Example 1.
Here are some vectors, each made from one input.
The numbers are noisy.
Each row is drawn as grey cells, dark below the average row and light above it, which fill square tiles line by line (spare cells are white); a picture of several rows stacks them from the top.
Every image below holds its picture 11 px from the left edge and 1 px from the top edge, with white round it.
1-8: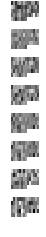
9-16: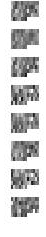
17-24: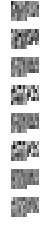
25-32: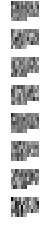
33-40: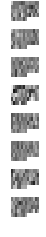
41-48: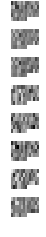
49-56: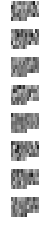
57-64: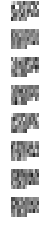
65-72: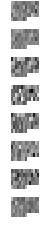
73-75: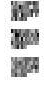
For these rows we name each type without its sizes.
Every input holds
either a fixed value, or four true/false values.
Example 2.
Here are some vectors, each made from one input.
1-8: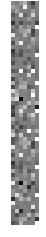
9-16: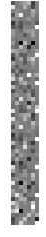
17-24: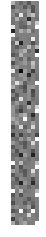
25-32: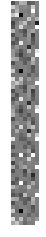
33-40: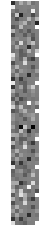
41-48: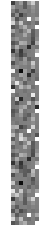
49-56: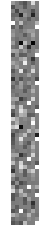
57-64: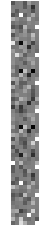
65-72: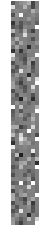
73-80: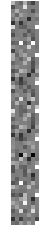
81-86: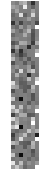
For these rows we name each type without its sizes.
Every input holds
four true/false values.
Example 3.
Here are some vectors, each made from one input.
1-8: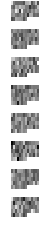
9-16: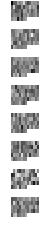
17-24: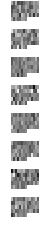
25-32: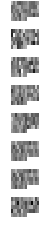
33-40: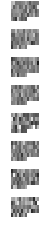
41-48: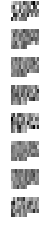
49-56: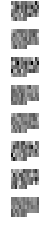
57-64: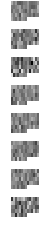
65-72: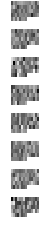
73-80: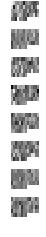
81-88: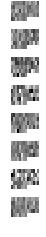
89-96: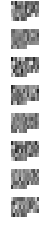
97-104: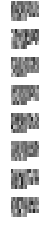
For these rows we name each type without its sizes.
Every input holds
four true/false values.
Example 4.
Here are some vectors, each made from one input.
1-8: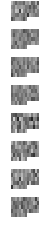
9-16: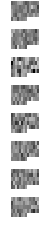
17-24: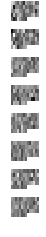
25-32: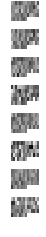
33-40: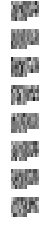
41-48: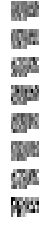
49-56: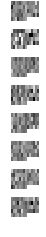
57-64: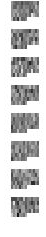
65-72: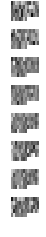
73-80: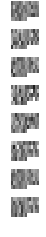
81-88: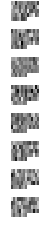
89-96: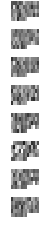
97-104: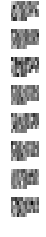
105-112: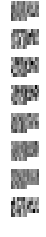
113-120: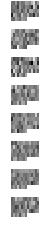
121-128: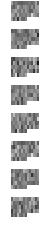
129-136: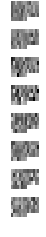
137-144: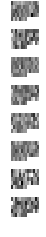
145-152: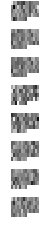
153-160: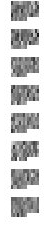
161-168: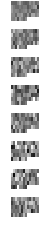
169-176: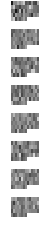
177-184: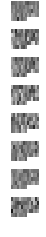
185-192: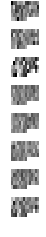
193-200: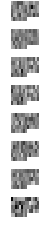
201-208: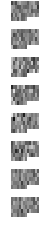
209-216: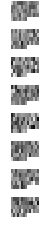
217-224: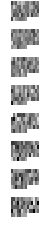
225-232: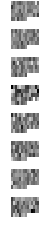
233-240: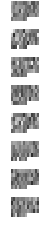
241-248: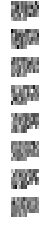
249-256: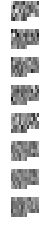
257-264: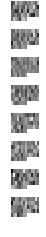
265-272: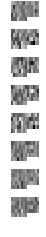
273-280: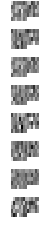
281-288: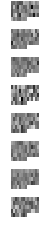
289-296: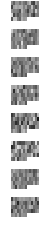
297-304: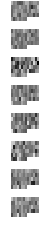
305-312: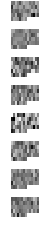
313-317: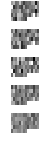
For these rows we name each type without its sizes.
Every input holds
four true/false values.
